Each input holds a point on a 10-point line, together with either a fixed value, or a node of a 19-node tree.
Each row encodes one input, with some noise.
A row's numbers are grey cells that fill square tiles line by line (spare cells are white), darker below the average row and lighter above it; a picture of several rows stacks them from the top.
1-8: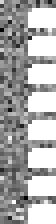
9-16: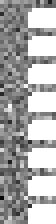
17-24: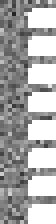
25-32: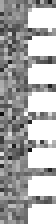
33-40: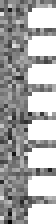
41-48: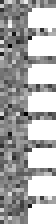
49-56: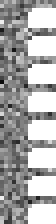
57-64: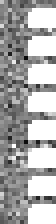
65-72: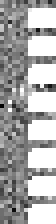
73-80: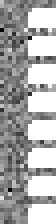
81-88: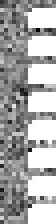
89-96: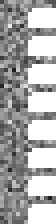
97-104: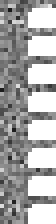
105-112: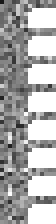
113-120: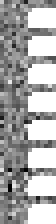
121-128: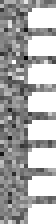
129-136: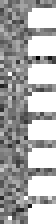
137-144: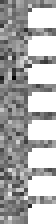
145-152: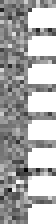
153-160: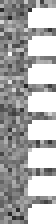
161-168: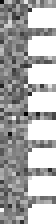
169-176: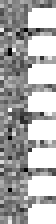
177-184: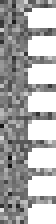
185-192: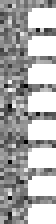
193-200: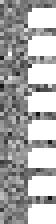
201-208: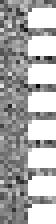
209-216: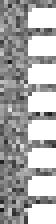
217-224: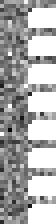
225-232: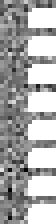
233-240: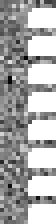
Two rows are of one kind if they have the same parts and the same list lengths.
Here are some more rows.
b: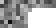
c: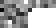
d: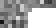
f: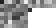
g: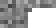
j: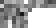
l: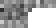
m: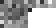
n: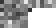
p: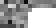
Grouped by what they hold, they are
b, d, g, p
c, f, j, l, m, n

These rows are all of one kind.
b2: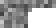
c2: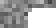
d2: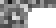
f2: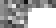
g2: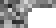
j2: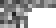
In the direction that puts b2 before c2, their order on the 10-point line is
j2, g2, b2, c2, d2, f2.
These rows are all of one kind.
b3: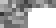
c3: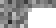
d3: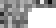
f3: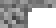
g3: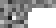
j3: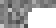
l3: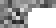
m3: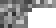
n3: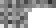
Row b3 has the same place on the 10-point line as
c3, d3 and n3.
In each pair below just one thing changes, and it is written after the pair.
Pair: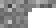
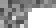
the node of the tree
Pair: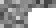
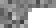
the node of the tree
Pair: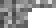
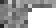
the node of the tree
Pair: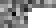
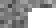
the place on the 10-point line
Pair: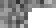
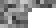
the node of the tree
